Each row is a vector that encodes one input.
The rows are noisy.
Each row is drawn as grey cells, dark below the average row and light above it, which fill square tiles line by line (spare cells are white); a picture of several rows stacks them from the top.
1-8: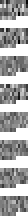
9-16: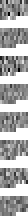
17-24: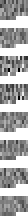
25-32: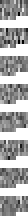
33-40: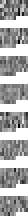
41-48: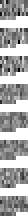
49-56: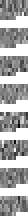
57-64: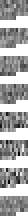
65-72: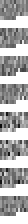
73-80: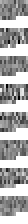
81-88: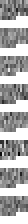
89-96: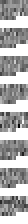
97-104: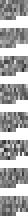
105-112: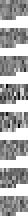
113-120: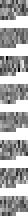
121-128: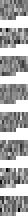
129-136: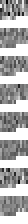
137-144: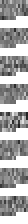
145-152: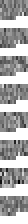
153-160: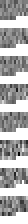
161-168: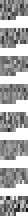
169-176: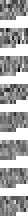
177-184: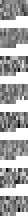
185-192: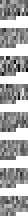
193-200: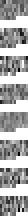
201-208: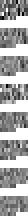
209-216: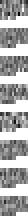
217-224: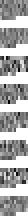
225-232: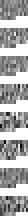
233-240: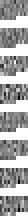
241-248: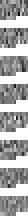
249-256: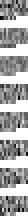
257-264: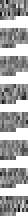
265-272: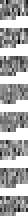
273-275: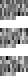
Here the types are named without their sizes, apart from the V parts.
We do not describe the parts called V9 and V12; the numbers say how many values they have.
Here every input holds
either a node of a tree and a value of V12, or a true/false value and a value of V9.
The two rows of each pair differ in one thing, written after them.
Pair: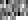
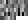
the true/false value
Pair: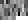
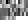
the true/false value
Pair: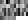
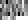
the value of V9
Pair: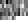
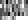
the value of V9
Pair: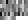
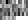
the value of V9
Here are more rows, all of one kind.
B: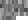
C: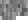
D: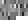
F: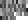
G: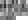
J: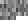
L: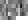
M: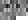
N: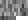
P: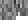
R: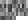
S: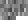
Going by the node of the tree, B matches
C, L and P.
